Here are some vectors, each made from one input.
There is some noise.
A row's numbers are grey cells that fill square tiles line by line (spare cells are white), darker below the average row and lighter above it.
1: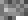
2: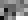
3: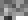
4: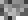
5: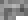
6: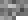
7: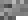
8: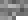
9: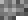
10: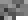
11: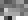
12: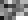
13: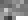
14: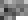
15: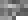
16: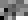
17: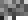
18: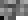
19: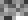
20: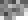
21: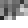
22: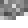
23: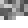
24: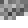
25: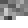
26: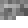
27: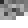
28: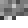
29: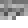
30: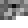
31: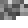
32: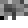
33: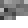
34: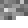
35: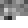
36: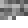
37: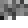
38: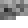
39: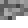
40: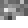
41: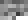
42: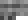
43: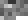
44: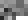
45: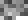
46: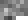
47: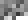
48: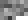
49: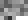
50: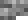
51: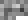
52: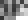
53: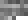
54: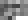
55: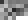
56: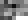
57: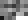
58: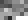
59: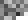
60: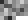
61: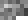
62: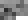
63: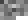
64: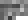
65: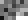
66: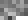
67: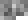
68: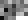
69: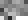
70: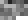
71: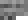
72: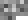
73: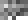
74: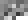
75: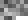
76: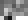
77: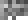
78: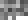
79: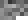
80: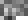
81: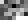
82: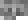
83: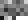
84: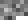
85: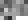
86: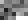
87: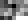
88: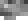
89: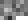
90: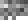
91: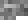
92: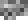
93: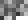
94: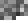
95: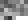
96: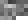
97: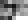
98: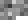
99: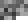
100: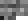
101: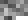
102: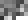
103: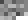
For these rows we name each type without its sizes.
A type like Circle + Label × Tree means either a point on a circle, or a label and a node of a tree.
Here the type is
(Label + Line) × Line.
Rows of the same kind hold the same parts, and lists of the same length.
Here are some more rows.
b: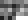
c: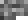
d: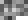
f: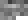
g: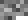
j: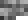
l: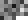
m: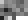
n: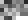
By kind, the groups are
b, c, d, g, j, n
f, l, m

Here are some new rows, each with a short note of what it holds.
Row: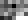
a point on each of two lines
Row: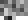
a point on each of two lines
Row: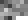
a point on each of two lines
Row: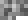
a label and a point on a line
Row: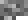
a label and a point on a line
